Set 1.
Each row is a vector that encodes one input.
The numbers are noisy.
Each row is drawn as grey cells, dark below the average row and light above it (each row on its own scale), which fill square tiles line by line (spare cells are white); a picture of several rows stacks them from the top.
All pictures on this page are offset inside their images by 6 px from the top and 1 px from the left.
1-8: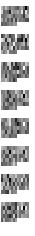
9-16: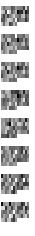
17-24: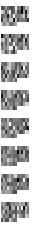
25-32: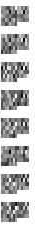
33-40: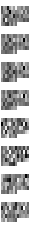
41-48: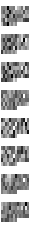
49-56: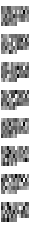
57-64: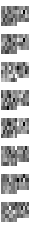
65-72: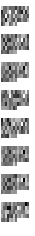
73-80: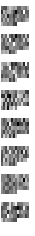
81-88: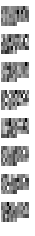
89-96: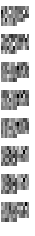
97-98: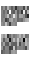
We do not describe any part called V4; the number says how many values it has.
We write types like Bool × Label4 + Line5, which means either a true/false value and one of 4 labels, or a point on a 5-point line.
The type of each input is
Circle8 × (Circle8 + V4).
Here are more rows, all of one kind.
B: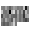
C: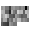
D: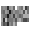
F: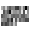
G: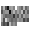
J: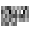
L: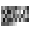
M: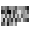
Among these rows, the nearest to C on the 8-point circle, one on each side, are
J and M.
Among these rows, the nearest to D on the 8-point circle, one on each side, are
B and G.
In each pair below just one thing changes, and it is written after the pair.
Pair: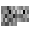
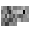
the place on the 8-point circle
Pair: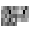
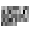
the place on the 8-point circle
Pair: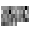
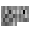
the value of V4
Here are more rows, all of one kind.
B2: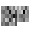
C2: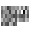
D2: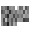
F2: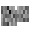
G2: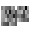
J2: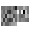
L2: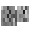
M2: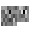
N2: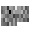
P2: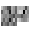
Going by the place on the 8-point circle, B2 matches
F2, G2 and N2.
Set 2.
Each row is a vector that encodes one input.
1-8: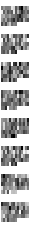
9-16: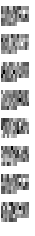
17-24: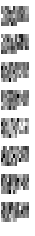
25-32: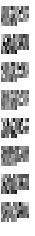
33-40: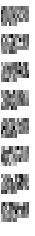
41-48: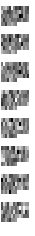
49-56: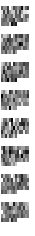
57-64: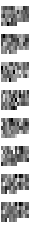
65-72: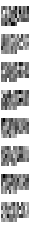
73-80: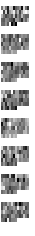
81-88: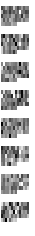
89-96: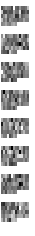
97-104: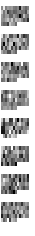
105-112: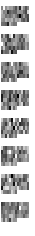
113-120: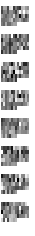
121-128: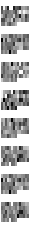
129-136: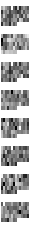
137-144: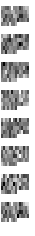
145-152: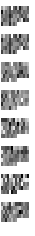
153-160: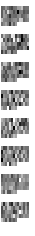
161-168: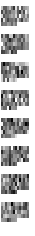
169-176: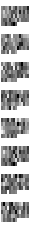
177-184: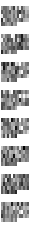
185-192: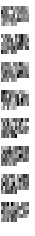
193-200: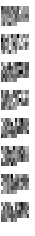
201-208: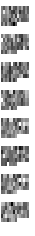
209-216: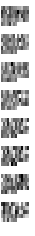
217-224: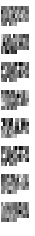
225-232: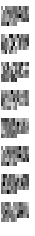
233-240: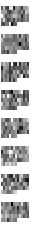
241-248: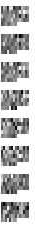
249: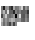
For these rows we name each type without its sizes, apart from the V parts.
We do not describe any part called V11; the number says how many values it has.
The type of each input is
(Bool × Circle + Unit) × V11.
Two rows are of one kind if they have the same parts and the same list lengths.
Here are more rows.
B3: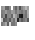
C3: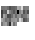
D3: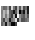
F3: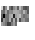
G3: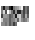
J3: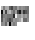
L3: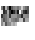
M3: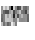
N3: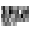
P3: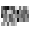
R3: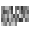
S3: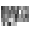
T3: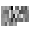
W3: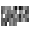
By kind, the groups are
B3, D3, W3
C3, F3, G3, J3, L3, M3, N3, P3, R3, S3, T3

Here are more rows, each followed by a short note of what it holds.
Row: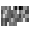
a value of V11
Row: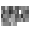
a point on a circle, a true/false value and a value of V11
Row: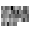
a point on a circle, a true/false value and a value of V11
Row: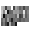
a value of V11
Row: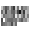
a point on a circle, a true/false value and a value of V11
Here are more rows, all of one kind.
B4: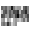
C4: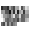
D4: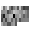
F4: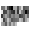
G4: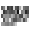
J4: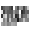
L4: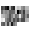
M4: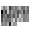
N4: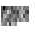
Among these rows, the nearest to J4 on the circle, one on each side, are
C4 and D4.
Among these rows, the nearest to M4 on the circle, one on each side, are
B4 and D4.
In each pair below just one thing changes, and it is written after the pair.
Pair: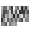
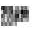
the true/false value
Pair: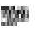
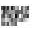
the value of V11
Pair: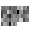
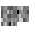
the place on the circle
